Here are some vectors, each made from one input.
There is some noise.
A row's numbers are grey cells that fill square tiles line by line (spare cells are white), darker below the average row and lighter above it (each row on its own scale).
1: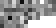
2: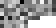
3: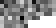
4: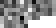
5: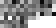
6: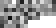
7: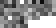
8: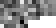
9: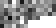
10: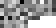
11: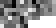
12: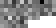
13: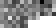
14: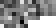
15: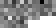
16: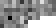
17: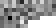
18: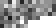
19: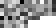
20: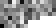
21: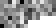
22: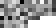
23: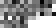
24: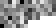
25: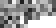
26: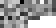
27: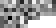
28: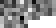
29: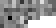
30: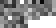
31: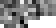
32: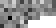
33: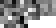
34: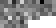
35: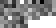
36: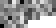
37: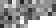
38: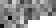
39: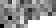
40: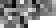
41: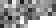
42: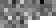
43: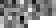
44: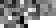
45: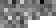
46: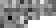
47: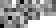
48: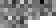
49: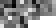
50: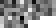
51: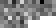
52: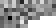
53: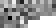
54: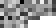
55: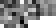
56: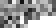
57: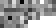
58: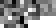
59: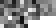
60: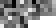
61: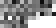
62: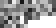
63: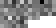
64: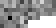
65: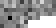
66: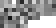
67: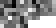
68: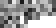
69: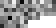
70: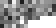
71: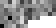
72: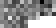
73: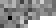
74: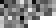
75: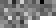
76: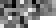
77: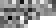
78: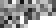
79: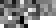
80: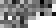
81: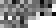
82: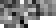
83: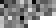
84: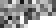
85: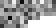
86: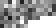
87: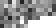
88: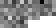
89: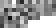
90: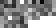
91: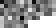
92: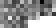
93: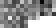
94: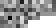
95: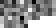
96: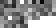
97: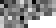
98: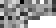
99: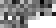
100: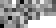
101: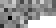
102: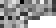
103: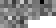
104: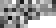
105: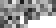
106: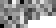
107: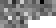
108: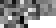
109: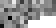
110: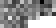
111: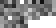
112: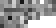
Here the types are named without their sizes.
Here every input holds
either a node of a tree, or a list of points on a line.
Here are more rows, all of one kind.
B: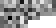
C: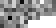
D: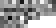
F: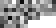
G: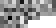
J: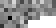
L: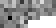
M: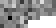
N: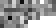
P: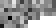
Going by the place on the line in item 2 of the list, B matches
C, G, L and M.
